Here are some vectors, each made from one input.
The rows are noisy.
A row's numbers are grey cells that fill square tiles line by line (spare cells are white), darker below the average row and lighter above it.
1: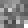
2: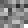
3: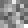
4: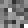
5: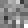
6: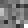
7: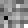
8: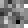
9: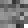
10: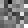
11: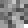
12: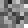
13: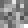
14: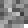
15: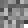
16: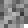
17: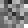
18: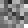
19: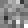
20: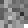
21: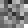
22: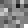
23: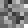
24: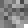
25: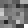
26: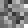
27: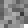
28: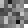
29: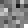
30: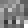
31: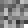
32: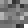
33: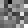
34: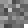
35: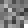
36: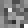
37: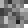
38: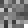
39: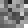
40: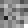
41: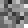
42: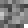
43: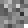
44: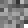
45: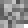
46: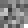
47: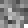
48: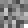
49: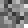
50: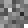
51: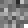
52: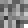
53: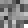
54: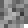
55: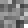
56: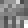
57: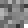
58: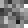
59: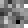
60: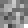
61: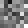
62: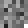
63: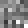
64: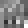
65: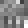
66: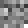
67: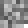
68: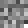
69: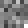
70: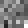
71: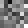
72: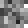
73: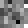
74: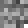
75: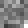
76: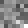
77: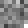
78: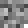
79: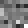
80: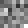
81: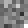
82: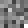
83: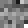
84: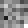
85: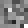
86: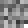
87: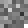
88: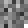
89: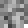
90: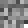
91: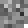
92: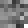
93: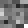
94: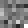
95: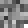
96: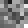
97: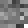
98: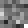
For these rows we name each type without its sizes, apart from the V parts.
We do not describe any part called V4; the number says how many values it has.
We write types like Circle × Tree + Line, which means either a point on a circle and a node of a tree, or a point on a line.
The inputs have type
Bool × List(Circle) × V4.
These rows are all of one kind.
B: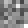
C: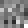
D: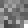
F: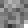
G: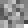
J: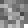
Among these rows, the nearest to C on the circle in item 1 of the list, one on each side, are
D and J.
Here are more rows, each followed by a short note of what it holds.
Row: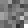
a true/false value and a value of V4, together with a list of one item
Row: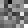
a true/false value and a value of V4, together with the empty list
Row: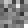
a true/false value and a value of V4, together with a list of two items
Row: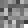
a true/false value and a value of V4, together with a list of one item
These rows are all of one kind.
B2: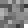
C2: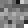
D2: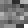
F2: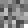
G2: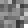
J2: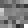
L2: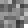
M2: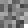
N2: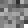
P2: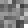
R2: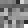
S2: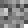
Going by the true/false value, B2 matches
J2 and S2.
